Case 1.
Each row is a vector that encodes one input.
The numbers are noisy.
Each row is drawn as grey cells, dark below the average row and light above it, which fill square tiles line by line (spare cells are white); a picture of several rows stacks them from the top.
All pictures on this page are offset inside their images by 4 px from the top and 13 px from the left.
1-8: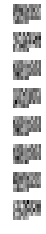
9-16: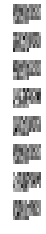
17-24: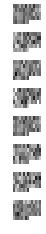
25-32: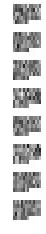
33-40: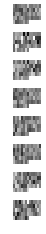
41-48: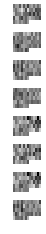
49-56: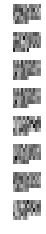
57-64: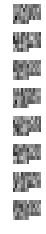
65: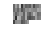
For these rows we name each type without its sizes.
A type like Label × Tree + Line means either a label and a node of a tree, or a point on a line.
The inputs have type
Bool × Bool × Bool + Line.
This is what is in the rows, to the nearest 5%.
About 30% of them hold a point on a line. The rest hold three true/false values.
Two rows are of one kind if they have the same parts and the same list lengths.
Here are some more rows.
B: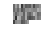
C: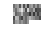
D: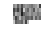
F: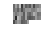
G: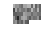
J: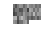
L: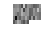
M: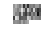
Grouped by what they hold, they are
B, D, F, G, J, L
C, M

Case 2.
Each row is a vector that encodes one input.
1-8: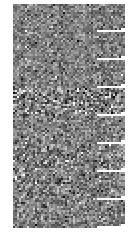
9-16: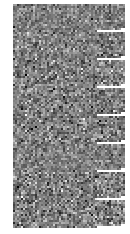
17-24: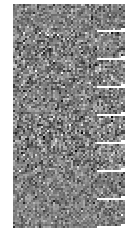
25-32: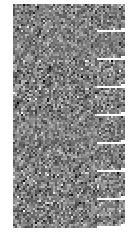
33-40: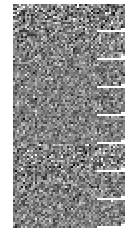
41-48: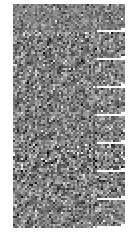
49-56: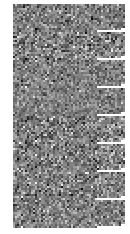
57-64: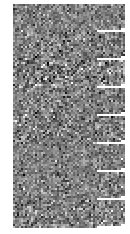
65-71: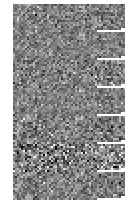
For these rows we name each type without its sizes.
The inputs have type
Bool × Bool × Bool + Line × Line + Unit.
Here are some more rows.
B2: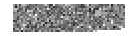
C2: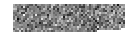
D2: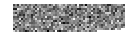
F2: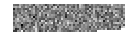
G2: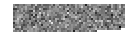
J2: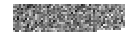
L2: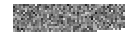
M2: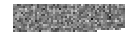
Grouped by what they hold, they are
B2, C2, J2
D2
F2, G2, L2, M2

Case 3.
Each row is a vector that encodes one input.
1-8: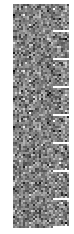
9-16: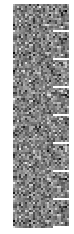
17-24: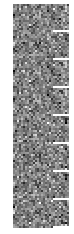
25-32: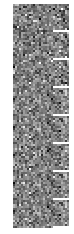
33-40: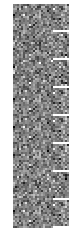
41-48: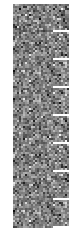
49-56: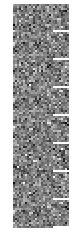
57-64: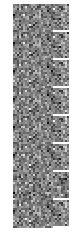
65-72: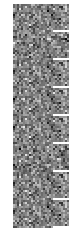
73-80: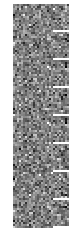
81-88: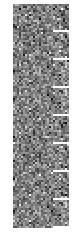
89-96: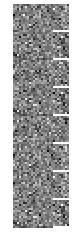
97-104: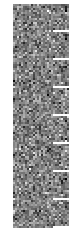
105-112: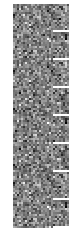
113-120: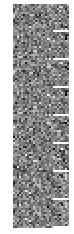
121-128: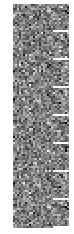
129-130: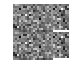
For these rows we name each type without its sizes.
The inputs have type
Bool × Bool × Bool + Tree + Unit.
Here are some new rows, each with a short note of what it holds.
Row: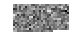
a node of a tree
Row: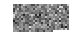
a node of a tree
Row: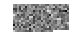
a node of a tree
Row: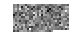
a fixed value
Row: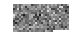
a node of a tree
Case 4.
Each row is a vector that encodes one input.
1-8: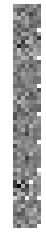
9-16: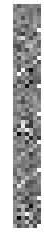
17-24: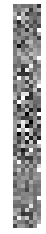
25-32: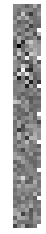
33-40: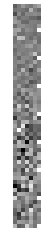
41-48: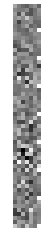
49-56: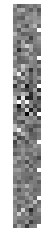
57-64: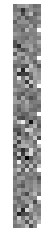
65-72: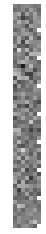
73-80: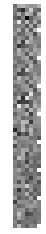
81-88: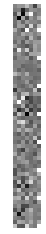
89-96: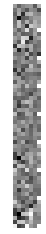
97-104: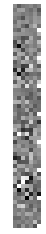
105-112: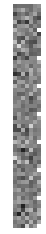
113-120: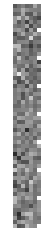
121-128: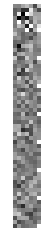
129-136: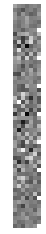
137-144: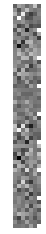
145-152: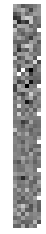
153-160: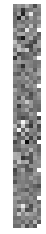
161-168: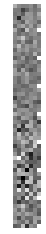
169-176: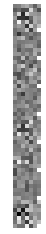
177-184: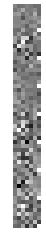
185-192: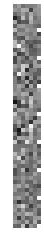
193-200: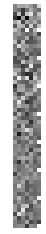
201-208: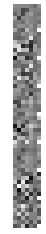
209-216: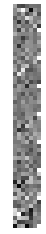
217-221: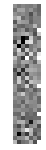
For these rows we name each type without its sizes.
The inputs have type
Bool × Bool × Bool + Line.
